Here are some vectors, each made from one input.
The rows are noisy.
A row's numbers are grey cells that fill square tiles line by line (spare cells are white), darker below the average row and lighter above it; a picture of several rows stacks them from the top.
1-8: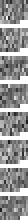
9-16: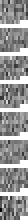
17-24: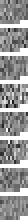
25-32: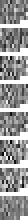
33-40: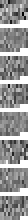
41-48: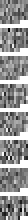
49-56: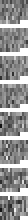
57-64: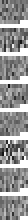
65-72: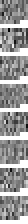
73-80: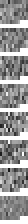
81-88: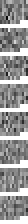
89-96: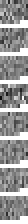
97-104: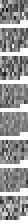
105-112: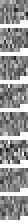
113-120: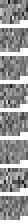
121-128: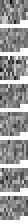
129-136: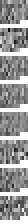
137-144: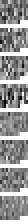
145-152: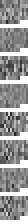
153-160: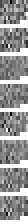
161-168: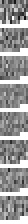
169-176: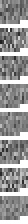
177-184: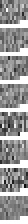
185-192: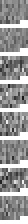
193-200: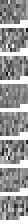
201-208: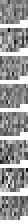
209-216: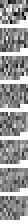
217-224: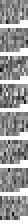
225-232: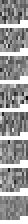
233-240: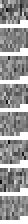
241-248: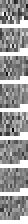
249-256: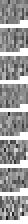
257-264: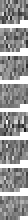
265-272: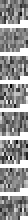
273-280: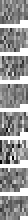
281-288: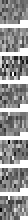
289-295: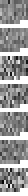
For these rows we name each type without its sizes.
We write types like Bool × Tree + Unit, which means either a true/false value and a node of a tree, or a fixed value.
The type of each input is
Bool × Bool × Bool × Bool × Circle + List(Line).
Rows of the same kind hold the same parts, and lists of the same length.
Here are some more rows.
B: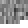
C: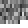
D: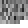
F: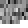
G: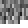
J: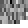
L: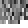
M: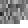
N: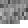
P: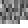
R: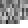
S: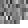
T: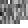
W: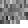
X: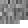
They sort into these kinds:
B, F, N, R, W, X
C, G, T
D
J, L
M, P, S

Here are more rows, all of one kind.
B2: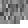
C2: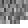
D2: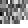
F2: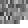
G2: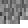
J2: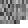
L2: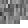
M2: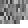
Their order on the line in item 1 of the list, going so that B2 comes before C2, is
L2, B2, F2, D2, G2, M2, C2, J2.
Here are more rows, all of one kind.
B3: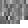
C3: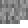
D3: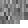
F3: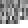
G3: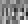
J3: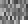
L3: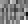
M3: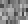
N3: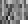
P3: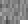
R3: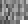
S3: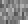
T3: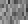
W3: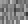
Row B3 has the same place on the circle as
C3, J3, M3 and S3.
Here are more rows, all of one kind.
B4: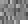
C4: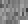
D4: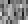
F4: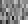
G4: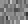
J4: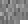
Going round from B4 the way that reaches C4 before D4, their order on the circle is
B4, J4, C4, F4, D4, G4.
